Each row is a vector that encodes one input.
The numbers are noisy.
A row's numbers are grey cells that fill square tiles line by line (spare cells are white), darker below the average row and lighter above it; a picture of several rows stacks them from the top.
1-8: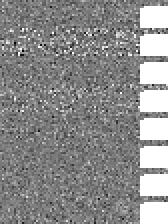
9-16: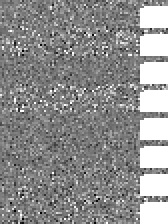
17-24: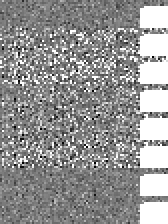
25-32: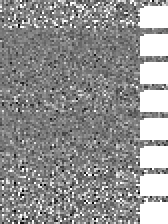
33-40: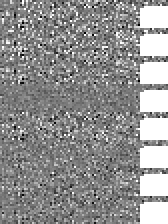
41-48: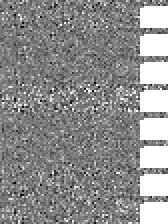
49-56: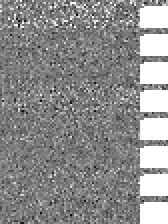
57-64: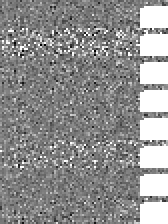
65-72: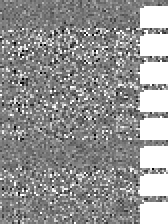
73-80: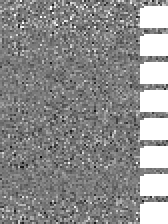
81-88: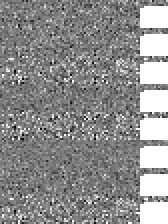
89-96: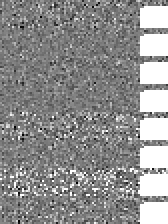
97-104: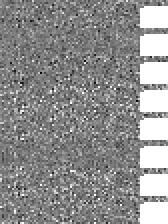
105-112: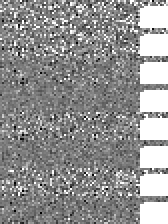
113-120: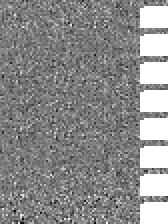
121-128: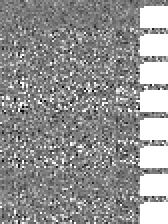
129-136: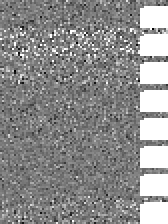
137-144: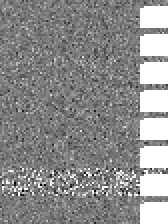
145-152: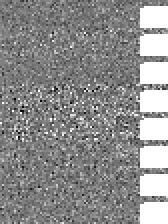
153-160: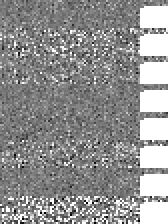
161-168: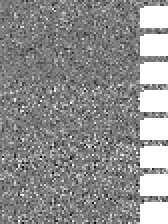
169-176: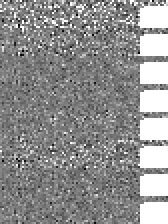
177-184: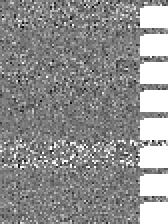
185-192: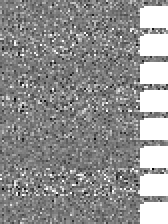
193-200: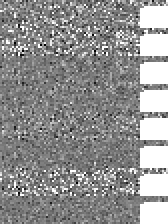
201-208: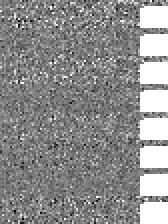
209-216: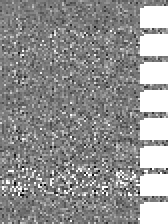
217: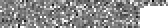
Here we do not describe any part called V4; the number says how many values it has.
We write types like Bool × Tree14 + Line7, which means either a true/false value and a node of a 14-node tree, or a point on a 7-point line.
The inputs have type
Bool × (Label11 + List2(V4) × Tree11).
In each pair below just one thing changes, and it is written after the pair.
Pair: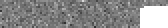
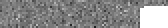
the value of V4 in item 1 of the list
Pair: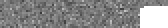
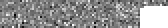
the node of the tree
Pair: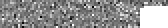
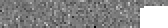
the true/false value
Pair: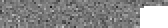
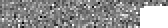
the value of V4 in item 1 of the list
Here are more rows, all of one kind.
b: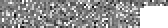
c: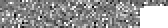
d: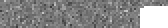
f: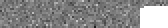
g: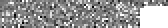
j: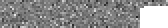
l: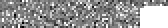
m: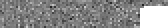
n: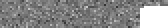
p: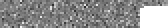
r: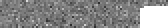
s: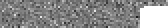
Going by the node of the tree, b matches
j, m, n and s.
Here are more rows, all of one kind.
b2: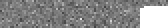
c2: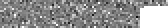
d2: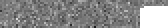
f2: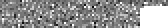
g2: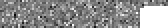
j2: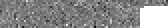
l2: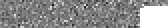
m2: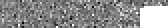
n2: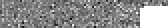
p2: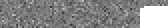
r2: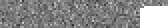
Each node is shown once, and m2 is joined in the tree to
l2.
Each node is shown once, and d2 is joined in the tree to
l2 and r2.
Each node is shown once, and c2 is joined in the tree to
f2 and p2.
